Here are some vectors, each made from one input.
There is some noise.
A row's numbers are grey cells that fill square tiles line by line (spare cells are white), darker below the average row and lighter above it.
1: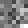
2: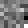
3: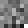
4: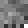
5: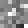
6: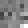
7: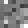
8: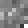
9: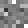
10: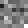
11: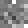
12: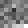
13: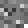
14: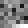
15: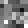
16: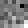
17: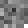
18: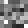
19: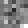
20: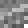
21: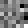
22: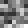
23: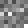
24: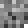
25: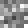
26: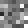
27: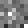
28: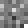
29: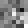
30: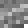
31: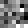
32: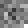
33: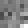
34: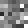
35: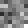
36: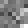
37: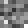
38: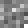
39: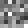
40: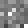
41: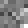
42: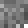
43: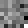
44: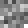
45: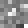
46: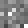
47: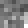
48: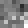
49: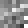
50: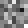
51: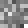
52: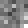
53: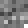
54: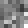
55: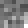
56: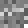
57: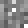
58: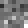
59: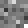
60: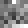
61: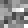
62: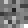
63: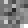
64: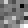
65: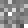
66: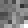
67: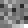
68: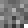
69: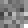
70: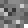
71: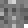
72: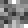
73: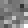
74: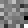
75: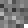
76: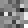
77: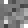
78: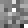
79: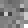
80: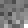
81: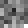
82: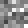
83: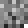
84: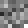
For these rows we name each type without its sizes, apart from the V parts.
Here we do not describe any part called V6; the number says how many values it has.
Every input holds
three true/false values, together with either a point on a line, or a value of V6.
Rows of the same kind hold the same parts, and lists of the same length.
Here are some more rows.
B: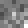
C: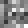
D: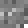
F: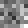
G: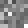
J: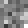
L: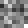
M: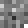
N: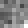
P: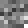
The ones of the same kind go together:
B, F, J, L, N, P
C, D, G, M

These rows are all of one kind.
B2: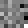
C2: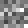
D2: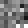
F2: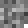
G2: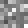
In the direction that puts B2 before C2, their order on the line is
B2, D2, F2, C2, G2.
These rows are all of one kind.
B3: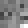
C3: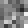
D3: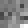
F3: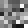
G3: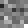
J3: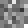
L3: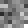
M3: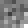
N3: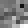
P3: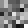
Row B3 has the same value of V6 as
C3, D3, M3 and N3.
